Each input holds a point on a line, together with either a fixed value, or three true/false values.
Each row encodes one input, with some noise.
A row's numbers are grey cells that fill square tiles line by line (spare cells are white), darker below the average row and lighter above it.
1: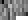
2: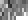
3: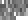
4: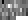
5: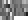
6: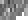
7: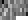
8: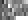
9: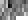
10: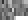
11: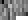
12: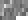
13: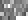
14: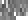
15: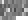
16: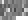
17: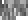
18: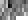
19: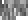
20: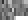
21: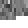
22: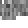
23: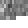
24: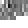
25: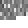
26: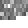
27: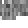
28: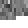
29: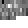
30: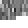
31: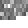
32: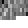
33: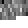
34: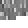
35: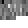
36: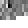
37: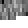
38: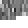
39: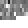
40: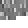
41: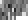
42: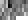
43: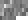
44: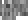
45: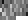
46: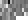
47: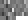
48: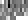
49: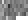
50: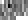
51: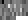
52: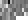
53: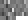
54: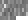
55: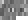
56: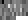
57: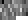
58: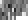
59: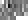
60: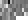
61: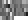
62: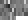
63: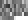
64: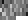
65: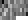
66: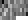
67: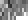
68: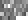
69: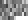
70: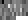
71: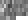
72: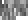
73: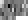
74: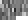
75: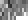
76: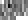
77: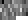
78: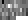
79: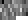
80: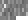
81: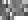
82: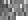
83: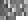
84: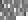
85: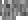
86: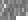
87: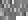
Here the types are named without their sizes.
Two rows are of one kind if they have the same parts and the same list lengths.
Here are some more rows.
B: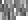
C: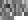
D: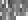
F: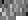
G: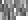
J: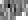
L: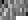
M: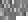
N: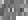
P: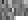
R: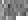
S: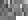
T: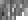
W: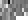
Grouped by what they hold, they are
B, C, D, G, J, M, N, P, R, S, T, W
F, L

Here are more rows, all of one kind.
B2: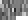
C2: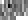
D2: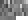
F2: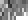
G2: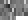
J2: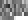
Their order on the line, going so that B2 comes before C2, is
B2, F2, D2, G2, C2, J2.
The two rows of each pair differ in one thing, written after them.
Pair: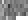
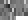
one of the three true/false values
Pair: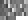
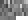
the place on the line
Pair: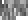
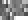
one of the three true/false values
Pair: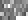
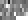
one of the three true/false values
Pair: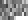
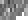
one of the three true/false values
